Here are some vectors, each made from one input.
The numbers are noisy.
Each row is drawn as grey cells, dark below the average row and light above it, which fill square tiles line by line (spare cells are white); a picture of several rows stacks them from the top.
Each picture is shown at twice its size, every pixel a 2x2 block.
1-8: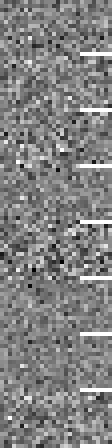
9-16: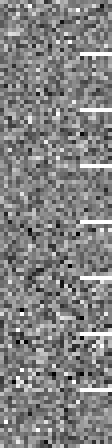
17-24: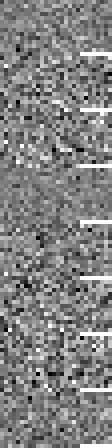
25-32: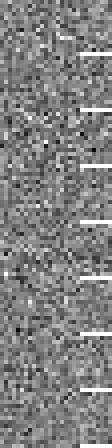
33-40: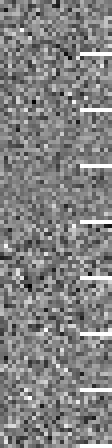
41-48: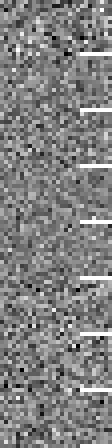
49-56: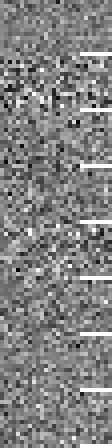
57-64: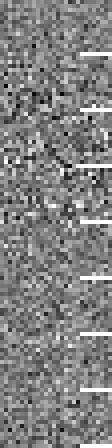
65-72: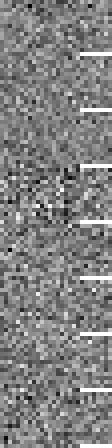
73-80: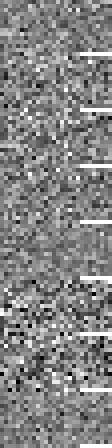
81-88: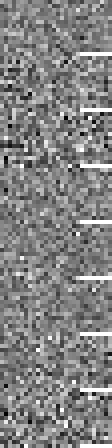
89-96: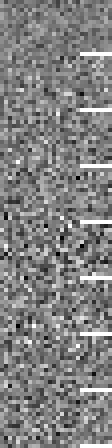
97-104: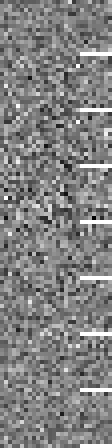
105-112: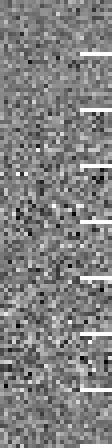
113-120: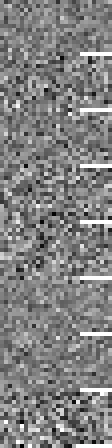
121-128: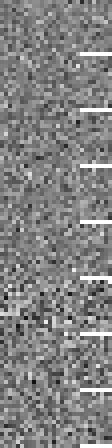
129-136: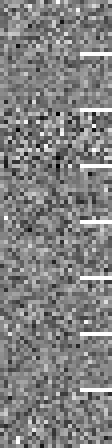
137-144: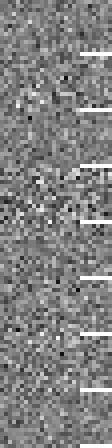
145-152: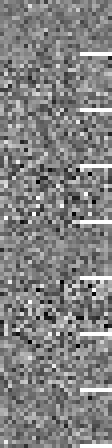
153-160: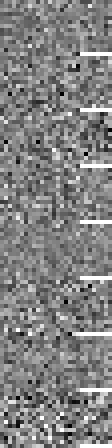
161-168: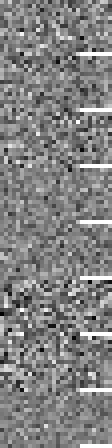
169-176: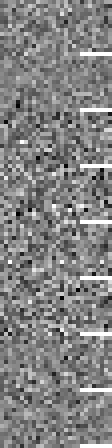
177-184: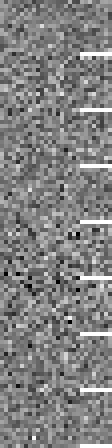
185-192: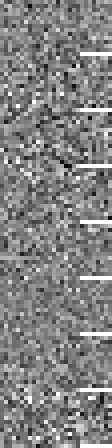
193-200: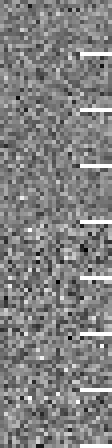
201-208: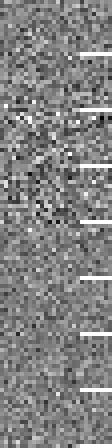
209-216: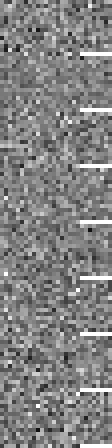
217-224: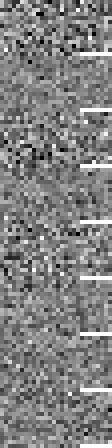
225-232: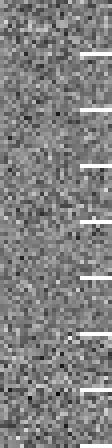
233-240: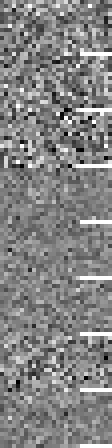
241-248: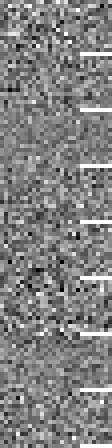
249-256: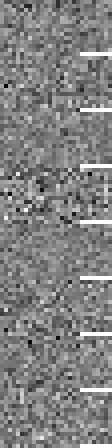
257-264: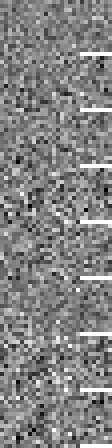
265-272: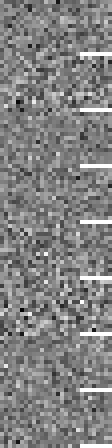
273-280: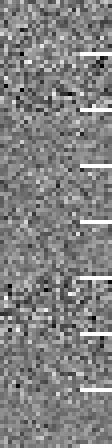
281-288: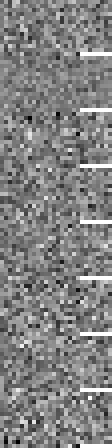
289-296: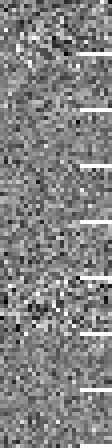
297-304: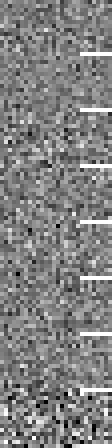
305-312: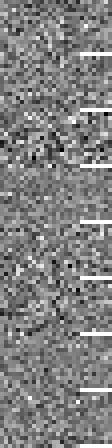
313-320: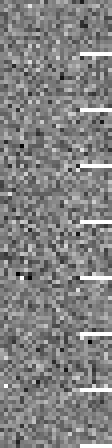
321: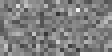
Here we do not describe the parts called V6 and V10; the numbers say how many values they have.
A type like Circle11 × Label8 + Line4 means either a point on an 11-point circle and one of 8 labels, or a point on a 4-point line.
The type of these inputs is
(Label12 × V10 + Line7 × V6) × Tree11.
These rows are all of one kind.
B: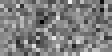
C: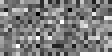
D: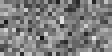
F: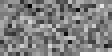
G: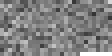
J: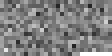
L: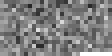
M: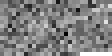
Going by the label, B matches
C and D.
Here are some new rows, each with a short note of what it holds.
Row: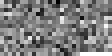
one of 12 labels, a node of an 11-node tree and a value of V10
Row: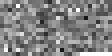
a point on a 7-point line, a node of an 11-node tree and a value of V6
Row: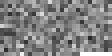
a point on a 7-point line, a node of an 11-node tree and a value of V6
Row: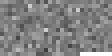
a point on a 7-point line, a node of an 11-node tree and a value of V6
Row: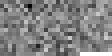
one of 12 labels, a node of an 11-node tree and a value of V10
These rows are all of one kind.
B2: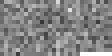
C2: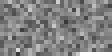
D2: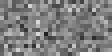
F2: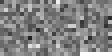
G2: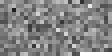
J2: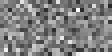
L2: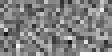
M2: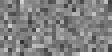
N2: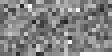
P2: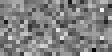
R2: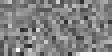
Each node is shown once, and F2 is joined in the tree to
D2.
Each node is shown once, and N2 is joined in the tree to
C2 and R2.
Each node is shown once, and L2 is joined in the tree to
B2.
